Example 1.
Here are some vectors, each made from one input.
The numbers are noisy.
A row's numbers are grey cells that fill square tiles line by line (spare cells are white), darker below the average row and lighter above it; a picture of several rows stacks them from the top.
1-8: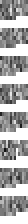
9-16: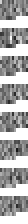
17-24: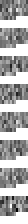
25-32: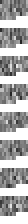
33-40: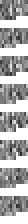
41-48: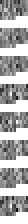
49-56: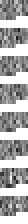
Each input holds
either a point on a 4-point line, or a node of a 7-node tree.
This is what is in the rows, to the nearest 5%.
About 50% of them hold a point on a 4-point line. The rest hold a node of a 7-node tree.
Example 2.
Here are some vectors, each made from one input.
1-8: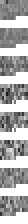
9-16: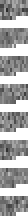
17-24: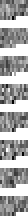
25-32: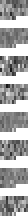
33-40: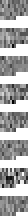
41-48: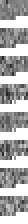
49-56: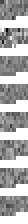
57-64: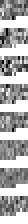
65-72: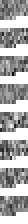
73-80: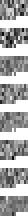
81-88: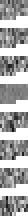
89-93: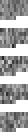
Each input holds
a list of up to two points on a 6-point line.
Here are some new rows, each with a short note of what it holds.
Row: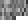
the empty list
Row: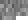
a list of two items
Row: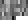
the empty list
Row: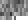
a list of two items
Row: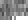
a list of two items
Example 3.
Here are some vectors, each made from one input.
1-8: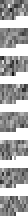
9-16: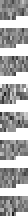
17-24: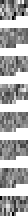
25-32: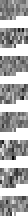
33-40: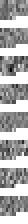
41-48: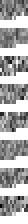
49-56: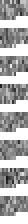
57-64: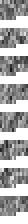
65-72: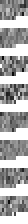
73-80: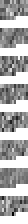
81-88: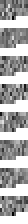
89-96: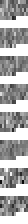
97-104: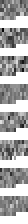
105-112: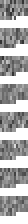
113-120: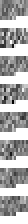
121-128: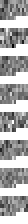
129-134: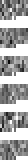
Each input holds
either one of 12 labels, or a point on a 7-point line.
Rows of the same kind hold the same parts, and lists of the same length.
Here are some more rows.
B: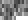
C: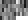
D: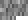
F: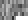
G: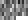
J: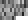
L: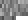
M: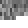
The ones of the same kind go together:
B, D, F, J, M
C, G, L

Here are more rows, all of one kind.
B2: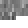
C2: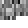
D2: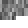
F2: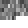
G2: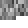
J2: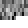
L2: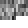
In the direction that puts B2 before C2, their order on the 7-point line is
G2, L2, B2, C2, J2, D2, F2.
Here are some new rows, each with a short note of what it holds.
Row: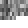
a point on a 7-point line
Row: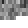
one of 12 labels
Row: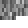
a point on a 7-point line
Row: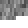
one of 12 labels
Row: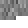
a point on a 7-point line
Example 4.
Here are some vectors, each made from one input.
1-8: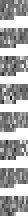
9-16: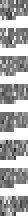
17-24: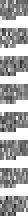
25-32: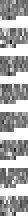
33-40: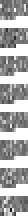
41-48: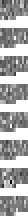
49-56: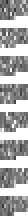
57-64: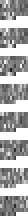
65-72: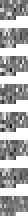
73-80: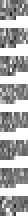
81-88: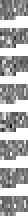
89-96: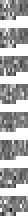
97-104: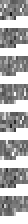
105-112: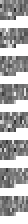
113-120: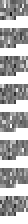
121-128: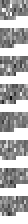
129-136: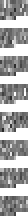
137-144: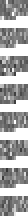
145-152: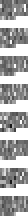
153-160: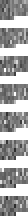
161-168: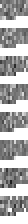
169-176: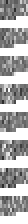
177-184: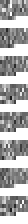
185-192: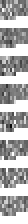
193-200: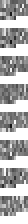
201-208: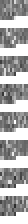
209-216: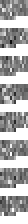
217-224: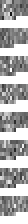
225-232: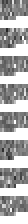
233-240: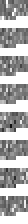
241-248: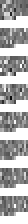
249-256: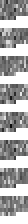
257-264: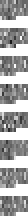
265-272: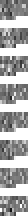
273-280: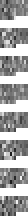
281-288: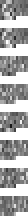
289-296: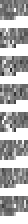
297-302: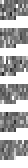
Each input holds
either a point on a 16-point circle, or three true/false values.
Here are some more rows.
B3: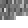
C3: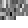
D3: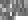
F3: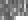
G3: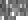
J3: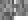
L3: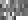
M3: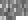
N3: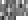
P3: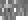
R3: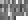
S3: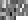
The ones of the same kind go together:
B3, D3, F3, G3, J3, M3, P3
C3, L3, N3, R3, S3

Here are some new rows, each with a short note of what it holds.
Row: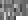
three true/false values
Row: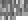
a point on a 16-point circle
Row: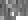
a point on a 16-point circle
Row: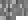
a point on a 16-point circle
